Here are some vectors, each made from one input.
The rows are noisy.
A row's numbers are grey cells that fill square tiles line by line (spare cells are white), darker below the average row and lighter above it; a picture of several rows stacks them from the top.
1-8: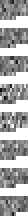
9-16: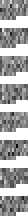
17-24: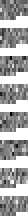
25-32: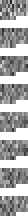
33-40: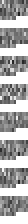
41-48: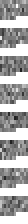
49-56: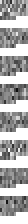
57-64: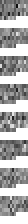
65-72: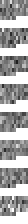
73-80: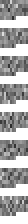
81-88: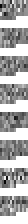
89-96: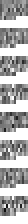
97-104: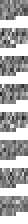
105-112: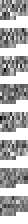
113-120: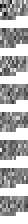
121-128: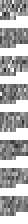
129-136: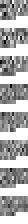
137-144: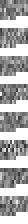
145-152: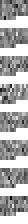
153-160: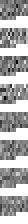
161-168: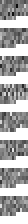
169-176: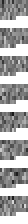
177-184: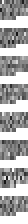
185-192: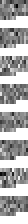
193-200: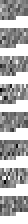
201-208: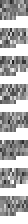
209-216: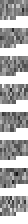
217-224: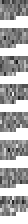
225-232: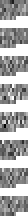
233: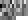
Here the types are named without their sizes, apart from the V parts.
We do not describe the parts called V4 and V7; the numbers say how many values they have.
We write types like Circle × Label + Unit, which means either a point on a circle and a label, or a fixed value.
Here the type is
(Bool × Bool × Bool × Bool + Unit) × V7 + Line × V4.
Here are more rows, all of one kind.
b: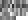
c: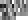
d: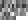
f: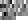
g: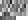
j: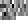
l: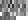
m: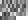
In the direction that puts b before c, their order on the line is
b, l, d, m, g, f, j, c.
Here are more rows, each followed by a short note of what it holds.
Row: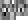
a point on a line and a value of V4
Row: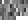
a value of V7
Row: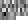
a point on a line and a value of V4
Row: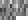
a value of V7
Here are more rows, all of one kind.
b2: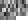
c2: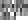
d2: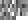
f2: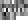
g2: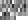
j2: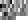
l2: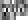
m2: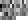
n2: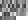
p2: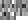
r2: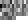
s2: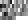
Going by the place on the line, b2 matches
n2 and r2.
